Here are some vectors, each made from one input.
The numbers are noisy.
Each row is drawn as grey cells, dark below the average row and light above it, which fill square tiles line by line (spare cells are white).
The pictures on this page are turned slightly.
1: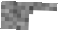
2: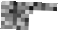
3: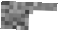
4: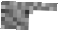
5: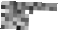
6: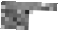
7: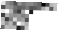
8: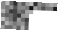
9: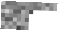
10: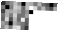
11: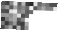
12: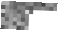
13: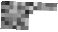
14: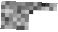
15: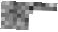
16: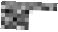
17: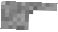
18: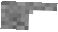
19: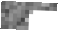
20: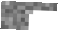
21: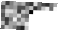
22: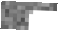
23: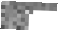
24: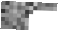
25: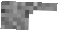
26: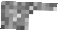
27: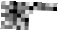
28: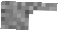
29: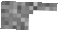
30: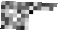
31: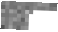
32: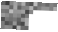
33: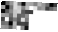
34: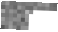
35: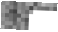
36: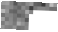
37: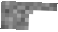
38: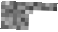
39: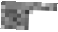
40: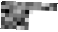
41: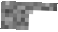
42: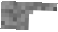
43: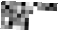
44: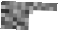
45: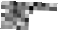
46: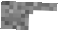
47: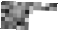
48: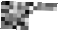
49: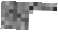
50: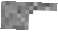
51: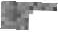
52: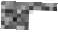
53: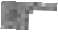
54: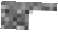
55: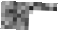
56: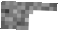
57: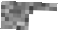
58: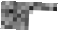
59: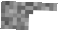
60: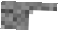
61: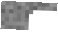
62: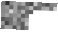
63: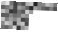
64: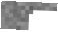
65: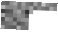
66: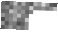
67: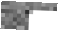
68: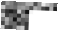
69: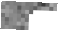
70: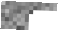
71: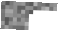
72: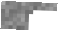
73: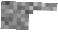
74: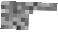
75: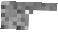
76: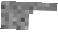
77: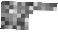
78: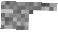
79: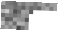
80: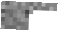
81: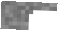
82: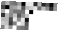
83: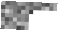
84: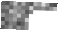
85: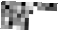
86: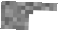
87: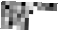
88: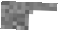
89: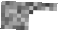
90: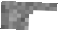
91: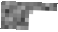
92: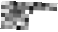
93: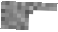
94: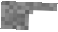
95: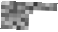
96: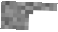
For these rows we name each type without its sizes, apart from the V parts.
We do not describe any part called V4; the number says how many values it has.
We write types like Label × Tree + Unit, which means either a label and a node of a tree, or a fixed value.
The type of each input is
List(Bool × V4).
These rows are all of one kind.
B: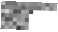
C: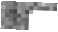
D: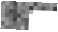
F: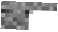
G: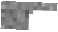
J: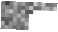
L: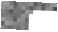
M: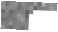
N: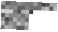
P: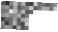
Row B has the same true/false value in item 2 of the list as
C, D, F and L.
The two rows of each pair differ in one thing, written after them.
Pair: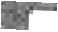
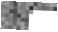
the true/false value in item 2 of the list
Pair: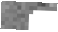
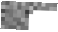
the value of V4 in item 1 of the list
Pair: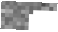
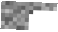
the value of V4 in item 1 of the list
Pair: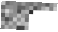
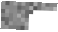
the value of V4 in item 2 of the list
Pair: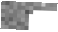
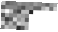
the value of V4 in item 2 of the list
